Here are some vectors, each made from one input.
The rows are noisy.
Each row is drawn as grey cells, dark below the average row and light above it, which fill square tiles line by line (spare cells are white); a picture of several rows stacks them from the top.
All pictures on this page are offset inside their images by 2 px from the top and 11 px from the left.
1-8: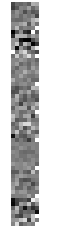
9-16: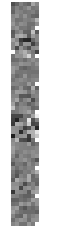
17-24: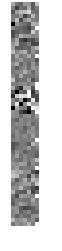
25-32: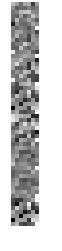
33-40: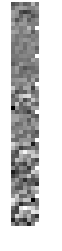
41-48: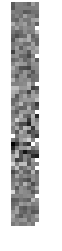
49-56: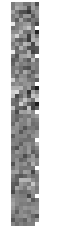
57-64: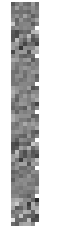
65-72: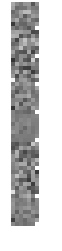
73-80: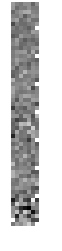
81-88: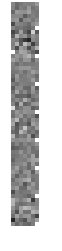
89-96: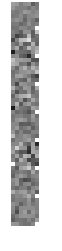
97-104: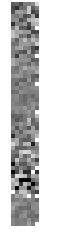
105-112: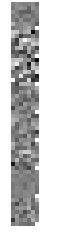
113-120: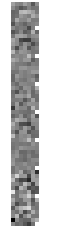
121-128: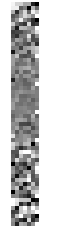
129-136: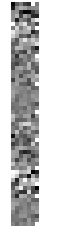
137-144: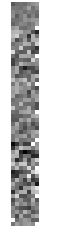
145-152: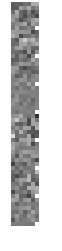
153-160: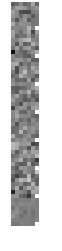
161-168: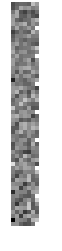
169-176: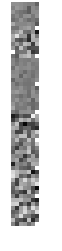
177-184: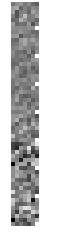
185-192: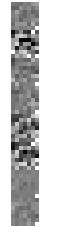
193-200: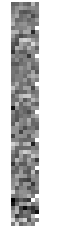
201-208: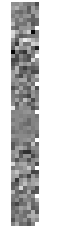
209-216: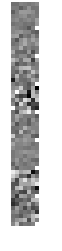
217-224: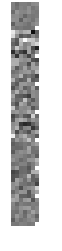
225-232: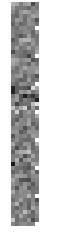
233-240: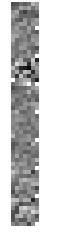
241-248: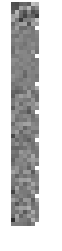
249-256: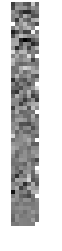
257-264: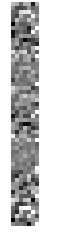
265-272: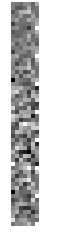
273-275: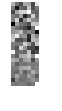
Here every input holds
a true/false value, together with either a point on a 6-point circle, or a fixed value.
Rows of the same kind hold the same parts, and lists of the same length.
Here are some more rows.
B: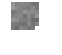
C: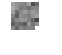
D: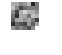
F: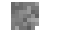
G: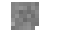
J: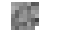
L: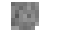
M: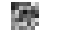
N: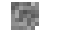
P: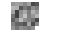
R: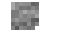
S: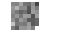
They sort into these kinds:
B, F, G, M, N, R, S
C, D, J, L, P

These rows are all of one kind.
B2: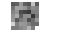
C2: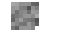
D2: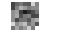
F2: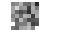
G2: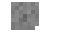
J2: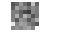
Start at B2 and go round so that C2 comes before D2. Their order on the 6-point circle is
B2, J2, C2, D2, G2, F2.
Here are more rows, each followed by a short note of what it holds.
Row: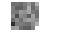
a true/false value
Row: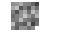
a point on a 6-point circle and a true/false value
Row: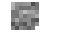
a point on a 6-point circle and a true/false value
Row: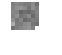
a point on a 6-point circle and a true/false value
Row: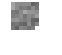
a point on a 6-point circle and a true/false value
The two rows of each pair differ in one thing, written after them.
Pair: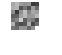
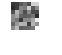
the place on the 6-point circle
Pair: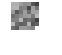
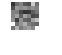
the true/false value
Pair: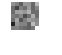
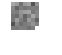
the place on the 6-point circle
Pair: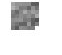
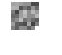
the true/false value
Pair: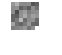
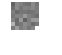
the place on the 6-point circle
